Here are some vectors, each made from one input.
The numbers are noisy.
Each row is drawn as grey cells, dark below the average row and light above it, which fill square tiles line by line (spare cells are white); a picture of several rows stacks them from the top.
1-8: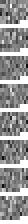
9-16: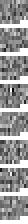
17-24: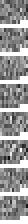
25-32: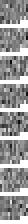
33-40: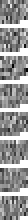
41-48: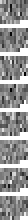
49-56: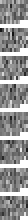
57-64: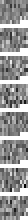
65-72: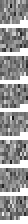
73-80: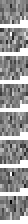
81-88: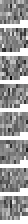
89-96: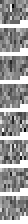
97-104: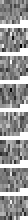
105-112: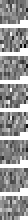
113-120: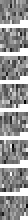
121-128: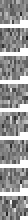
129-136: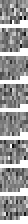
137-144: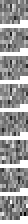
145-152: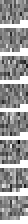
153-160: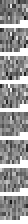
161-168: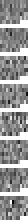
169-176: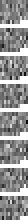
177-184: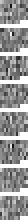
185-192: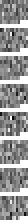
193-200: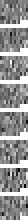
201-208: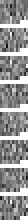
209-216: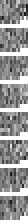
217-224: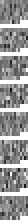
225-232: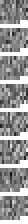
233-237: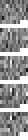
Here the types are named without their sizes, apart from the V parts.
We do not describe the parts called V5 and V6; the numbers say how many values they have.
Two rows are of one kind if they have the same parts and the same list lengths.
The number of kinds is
2.
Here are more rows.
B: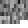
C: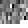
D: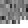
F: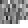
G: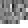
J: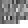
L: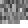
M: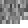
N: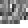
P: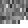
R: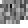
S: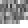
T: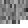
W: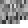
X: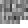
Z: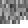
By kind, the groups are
B, C, F, G, J, N, W
D, L, M, P, R, S, T, X, Z

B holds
a point on a line, a true/false value, a value of V5 and a value of V6.
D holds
a point on each of two lines and a true/false value.
